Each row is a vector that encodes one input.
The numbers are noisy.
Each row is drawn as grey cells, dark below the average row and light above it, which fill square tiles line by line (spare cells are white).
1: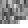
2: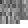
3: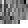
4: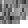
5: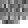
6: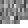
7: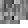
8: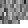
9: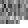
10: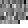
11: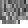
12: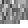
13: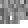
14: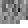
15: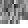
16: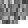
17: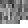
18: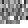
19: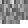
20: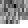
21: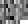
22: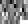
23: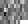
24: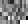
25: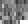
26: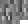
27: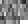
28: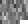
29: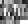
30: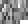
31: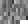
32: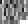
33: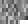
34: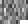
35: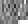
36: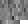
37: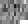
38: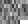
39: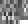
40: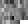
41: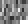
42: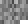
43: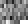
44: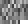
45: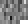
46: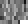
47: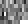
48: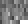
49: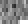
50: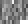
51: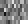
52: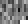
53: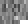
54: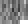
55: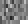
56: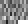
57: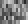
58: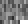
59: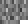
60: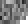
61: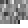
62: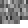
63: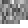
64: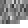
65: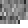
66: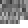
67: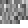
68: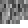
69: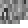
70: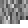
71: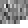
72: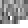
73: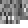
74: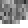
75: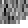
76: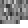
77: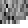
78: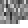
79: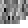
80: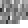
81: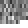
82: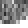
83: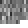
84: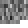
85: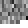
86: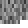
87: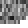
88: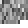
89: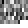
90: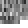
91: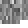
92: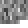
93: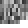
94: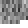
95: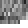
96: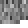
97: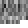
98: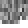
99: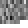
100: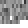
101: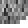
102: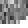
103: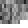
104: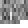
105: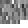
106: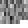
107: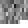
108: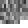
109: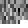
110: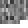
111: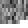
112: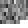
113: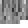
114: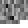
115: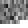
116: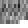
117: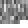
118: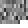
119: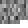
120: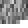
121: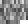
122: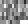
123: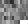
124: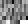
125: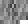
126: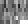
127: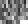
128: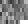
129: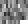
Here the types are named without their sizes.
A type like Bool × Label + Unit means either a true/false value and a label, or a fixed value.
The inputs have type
(Circle + Tree) × Line.
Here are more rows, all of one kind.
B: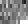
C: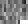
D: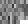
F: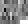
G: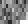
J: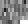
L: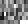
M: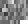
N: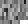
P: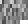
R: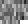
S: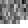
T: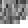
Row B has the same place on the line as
F, J and P.
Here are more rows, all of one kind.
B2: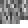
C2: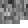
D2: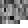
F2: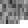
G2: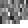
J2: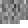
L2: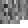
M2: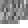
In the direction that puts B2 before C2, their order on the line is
L2, B2, G2, D2, C2, F2, J2, M2.
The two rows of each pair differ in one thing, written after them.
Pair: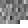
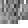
the place on the line
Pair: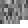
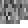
the node of the tree
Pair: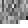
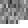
the node of the tree
